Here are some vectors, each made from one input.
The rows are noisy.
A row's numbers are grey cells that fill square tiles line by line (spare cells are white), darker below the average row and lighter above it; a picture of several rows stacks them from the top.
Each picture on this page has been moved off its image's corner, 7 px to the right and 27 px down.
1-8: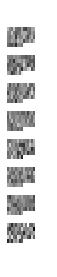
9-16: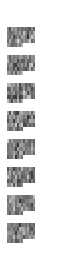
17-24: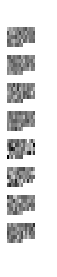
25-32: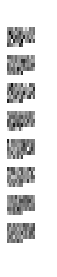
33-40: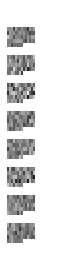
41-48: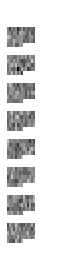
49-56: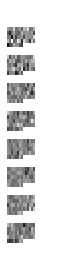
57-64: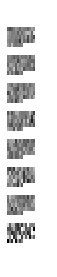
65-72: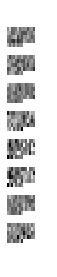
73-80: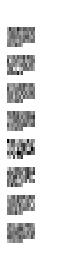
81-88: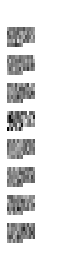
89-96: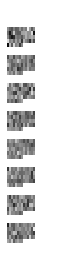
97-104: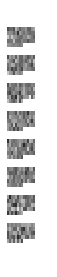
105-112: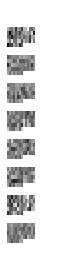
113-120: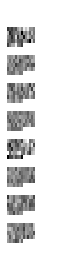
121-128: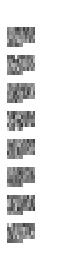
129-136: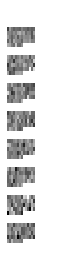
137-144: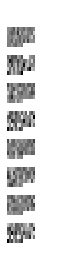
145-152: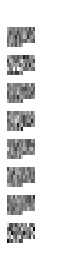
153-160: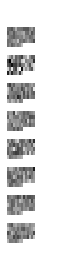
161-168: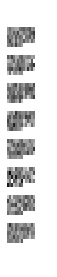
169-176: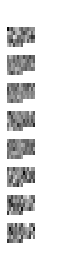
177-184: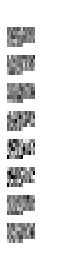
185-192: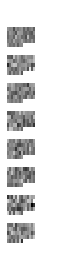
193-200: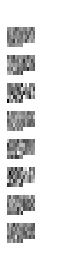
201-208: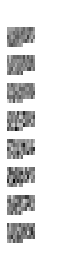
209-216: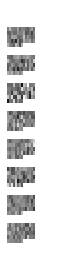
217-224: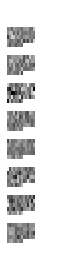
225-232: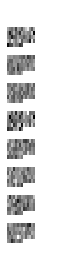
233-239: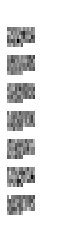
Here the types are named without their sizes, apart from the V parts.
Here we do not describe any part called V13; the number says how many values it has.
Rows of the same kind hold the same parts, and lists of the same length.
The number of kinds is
3.
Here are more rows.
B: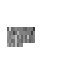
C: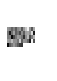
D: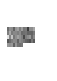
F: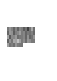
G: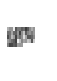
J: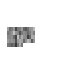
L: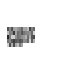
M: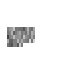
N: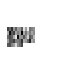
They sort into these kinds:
B, D, F
C, N
G, J, L, M

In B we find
a point on a line and a value of V13.
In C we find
a label.
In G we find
a point on each of two lines.
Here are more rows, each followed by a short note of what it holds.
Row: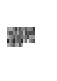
a point on a line and a value of V13
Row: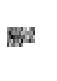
a label
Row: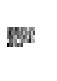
a label
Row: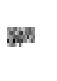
a point on each of two lines
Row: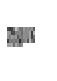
a point on a line and a value of V13
